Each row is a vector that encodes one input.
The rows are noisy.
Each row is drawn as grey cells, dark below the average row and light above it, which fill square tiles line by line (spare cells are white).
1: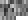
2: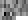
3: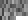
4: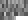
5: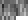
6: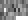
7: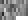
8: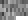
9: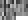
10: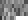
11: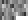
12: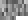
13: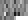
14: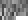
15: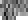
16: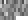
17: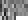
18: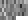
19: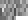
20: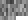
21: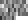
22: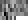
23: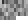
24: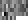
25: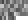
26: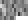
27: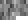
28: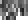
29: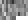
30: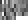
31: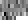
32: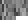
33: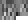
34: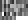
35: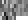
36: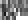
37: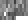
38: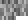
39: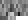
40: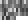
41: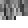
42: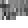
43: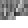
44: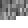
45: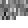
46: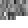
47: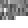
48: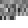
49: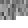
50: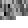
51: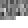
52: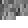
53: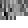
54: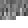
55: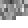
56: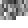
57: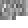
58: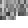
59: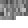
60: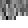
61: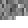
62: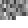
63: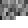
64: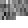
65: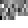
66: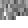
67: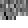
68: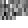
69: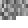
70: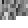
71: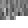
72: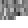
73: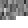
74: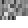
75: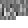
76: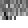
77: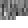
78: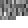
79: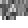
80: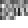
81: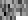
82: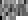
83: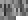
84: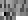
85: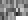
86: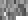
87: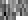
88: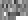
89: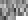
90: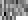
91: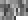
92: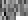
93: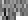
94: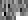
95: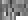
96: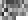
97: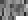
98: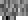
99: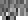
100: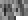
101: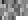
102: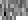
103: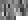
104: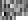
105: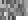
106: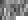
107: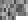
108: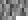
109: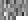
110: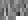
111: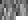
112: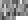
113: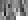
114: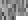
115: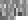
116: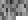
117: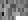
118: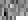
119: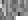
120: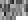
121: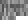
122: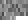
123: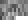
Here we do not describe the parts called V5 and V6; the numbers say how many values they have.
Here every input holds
a point on a 4-point line and a value of V5, together with either three true/false values, or a value of V6.
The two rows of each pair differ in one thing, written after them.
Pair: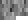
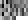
the value of V5
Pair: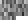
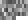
the place on the 4-point line
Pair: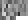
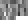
one of the three true/false values
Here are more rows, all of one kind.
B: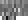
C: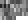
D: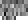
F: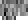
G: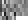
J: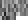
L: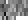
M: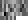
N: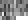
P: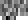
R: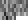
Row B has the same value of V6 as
G, J, P and R.
